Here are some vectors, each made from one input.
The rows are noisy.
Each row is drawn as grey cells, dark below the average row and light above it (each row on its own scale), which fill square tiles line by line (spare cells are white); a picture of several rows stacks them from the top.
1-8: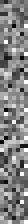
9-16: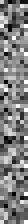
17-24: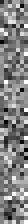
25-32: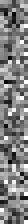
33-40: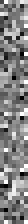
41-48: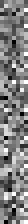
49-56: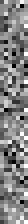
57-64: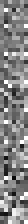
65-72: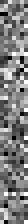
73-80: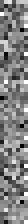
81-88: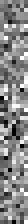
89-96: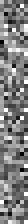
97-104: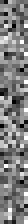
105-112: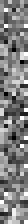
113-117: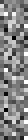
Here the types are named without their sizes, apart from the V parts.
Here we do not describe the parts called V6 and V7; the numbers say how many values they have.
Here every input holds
a value of V6, together with either a label and a true/false value, or a value of V7.
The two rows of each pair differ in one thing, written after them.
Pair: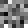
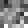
the value of V6
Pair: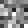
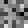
the value of V6
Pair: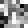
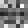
the label
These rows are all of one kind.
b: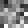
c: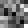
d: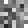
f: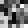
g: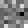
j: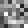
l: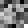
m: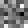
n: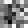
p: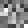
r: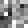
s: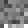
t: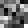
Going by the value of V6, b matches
f and s.
